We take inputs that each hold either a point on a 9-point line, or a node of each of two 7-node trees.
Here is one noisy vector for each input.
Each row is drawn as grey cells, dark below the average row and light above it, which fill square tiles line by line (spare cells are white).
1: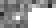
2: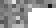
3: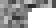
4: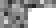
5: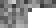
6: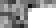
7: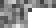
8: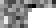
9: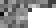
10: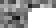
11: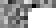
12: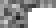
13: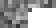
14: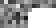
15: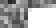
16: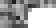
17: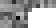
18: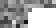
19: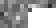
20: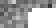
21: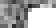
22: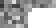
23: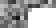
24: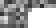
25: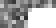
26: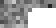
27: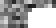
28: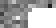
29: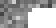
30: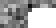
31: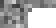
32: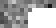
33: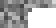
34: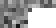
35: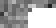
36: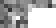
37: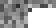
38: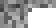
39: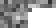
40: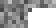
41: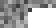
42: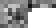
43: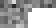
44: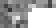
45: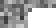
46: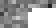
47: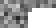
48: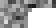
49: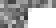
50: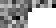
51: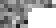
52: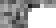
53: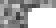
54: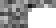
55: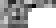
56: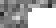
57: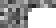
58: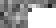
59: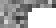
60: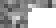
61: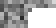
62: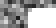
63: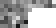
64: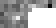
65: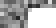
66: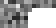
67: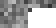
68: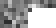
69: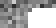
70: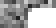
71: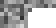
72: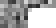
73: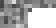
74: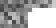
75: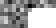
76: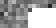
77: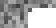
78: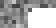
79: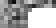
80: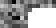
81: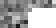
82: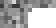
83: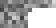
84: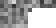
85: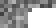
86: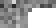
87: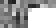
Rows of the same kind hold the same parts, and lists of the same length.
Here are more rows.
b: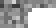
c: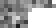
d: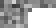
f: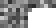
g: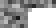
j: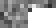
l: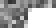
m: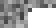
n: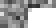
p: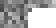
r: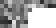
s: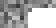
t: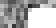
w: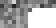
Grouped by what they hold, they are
b, c, d, j, m, p, r, s, w
f, g, l, n, t

